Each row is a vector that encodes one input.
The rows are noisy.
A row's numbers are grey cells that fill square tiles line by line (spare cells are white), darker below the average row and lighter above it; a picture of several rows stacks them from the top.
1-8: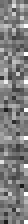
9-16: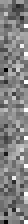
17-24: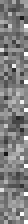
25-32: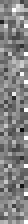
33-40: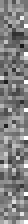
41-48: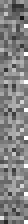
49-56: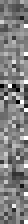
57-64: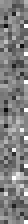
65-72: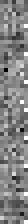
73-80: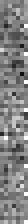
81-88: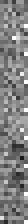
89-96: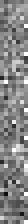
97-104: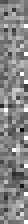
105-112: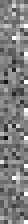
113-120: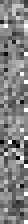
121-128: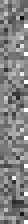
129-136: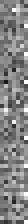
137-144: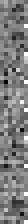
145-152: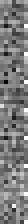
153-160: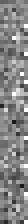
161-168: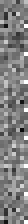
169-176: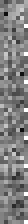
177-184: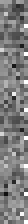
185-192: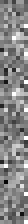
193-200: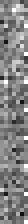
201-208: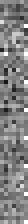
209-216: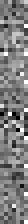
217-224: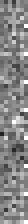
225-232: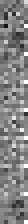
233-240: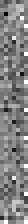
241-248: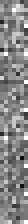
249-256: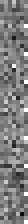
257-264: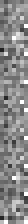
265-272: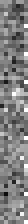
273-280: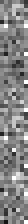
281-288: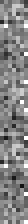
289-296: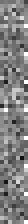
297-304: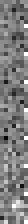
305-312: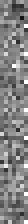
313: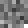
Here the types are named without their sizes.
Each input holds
a list of points on a circle.
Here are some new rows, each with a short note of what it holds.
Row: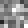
a list of one item
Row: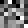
the empty list
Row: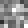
a list of one item
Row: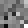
a list of three items
